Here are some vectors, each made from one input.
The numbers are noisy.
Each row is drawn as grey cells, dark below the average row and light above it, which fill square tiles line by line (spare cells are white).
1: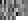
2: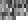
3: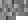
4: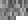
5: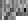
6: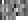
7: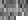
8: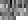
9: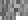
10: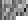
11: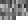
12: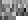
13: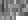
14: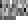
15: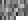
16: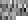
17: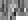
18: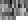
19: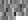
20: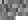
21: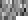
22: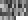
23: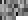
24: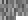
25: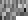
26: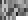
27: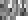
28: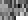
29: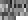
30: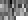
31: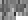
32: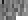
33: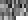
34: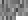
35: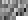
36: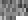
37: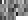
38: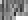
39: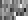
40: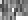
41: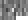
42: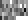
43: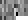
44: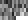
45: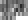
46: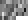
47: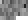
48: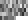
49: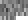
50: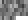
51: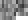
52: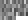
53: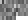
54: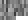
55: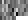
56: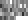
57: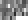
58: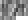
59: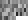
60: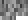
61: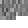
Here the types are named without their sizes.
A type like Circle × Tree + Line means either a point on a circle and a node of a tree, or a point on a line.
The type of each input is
Bool × Line.
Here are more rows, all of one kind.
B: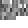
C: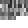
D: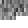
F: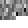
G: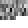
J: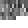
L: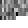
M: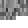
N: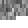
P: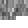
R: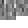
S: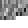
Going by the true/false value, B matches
F, G, L and S.
